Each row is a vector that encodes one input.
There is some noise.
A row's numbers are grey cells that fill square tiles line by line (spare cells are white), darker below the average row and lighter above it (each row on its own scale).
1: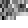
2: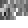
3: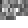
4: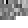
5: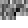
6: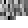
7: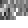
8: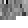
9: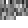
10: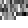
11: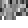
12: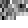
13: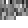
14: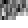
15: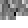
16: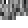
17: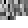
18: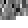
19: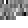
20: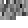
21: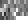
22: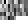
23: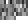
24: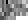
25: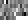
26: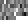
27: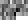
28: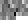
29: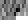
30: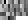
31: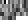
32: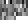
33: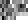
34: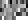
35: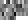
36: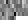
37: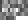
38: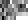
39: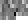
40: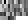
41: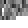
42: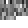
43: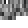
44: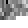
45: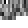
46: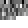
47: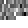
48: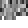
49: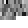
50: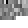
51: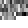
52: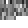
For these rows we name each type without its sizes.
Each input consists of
a point on a line, together with either a fixed value, or three true/false values.
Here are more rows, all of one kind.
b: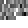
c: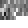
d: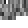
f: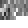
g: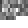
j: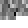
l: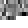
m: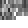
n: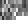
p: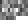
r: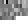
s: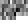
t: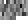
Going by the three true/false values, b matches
g, m, n and p.
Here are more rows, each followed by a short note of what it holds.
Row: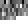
a point on a line
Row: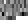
a point on a line and three true/false values
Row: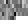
a point on a line and three true/false values
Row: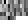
a point on a line and three true/false values
